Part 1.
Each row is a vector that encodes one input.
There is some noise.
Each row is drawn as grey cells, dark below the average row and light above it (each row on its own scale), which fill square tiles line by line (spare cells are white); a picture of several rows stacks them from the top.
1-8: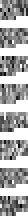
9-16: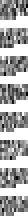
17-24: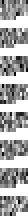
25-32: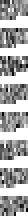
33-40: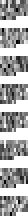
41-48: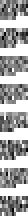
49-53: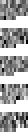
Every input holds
one of 10 labels.
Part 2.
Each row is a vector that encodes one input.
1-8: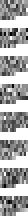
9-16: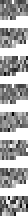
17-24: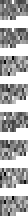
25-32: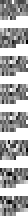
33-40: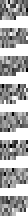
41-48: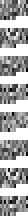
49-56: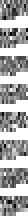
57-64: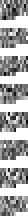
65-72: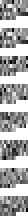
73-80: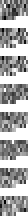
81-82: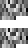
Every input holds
four true/false values.
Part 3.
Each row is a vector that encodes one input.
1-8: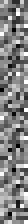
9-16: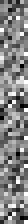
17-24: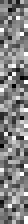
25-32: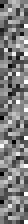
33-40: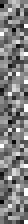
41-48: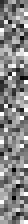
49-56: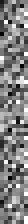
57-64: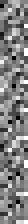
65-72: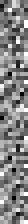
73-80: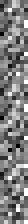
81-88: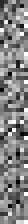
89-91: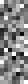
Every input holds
a point on a 12-point line.
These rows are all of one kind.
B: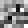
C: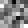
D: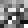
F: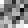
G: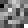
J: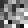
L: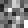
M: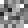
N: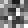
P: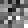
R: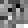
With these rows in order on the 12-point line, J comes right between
L and P.
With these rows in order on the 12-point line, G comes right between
D and L.
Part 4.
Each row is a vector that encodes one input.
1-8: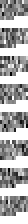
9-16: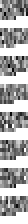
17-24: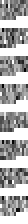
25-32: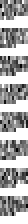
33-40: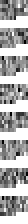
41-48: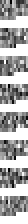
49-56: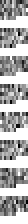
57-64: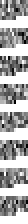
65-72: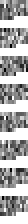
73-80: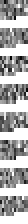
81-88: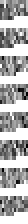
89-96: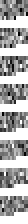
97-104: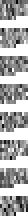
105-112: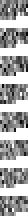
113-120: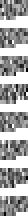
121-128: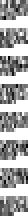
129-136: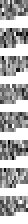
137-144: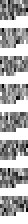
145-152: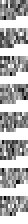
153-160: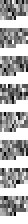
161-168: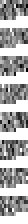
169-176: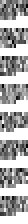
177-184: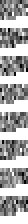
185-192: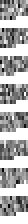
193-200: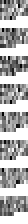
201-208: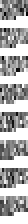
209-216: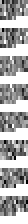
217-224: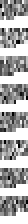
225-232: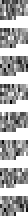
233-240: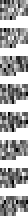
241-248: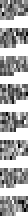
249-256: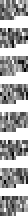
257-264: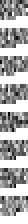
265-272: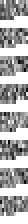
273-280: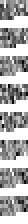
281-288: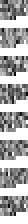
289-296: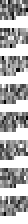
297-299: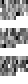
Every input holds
one of 12 labels.
